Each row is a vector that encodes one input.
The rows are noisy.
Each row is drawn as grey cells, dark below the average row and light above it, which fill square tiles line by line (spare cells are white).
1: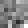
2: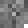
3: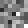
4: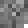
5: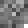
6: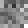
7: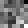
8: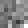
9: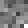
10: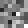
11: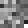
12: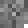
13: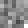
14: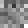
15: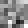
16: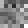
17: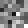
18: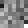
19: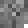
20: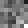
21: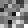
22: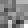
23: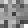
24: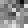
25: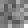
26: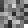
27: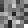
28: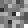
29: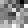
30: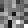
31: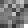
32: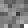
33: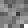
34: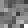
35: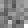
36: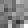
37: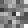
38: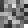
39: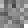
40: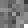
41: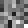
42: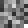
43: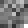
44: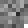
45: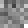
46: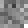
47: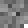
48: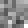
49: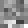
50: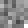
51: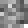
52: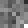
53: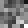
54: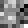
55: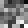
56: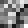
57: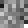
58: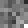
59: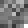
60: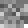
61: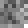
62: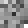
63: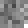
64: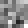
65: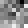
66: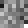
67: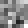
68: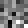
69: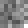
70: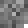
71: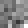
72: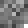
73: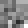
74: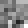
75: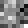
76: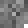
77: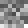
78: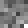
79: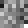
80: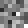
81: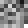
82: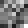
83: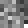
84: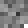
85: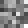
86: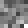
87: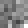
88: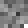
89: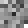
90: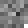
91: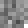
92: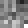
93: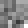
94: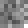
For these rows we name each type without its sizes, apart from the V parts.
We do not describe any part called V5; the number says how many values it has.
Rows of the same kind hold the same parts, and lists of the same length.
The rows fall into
2 kinds.
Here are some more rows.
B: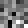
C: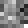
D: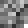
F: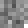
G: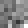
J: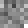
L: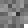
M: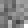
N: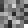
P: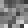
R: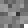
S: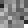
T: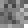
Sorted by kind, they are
B, C, N, S
D, F, G, J, L, M, P, R, T

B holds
a true/false value and a value of V5.
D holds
a point on a line and a true/false value.
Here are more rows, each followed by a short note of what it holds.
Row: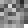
a true/false value and a value of V5
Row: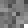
a point on a line and a true/false value
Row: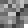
a point on a line and a true/false value
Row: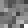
a point on a line and a true/false value
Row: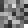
a true/false value and a value of V5
